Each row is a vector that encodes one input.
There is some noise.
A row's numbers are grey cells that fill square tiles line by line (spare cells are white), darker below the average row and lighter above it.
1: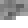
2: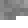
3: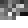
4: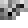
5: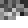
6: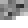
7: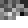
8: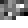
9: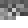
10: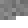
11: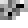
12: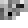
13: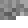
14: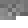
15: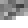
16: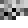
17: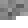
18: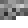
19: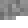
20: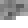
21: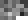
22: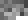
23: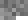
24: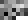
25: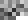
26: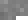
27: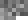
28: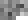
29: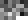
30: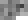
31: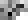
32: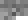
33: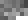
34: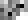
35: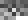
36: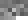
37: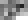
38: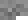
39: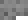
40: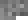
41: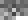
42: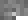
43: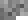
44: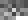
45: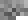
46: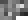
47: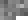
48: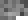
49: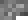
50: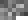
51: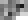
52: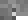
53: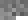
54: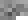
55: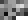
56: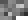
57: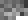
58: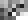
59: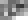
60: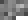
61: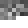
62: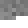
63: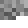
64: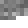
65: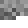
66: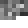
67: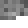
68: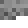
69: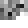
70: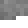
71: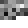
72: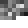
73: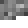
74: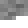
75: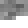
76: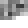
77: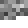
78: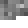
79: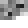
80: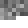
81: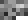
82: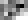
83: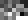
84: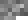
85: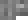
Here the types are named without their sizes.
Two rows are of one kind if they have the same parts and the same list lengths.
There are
3 kinds of row.
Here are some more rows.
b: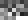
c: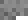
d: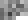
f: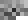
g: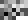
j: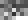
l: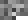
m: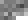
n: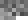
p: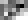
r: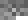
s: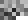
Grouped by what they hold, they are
b, c, p, r, s
d, g
f, j, l, m, n

